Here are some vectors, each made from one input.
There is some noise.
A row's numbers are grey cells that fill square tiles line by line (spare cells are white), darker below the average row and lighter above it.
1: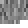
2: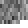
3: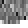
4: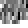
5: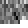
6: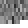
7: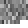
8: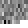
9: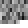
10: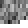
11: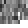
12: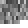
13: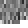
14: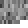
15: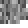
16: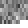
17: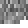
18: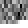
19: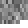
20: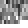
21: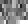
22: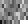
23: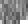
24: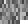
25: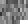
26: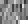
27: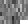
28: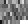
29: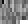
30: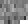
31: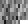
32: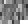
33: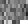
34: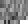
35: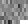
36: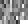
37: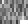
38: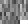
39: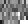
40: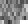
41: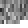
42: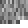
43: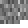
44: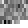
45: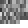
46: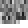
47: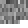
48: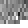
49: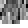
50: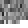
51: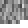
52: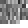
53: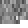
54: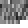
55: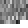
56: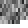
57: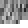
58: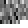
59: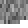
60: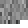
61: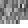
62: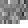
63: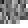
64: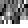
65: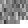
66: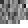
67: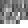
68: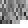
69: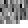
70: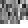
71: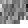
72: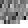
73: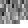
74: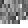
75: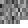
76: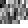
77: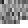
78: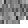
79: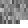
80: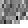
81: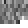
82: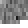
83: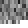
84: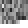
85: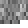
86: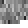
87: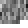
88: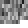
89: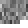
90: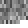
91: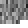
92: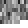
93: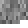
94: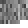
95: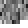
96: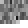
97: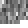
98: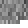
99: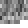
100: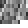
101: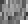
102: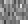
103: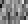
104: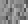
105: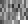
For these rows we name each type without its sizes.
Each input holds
a point on a line and a true/false value, together with either a fixed value, or a node of a tree.
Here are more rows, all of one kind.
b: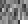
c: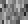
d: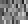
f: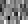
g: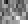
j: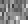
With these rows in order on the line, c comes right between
d and f.
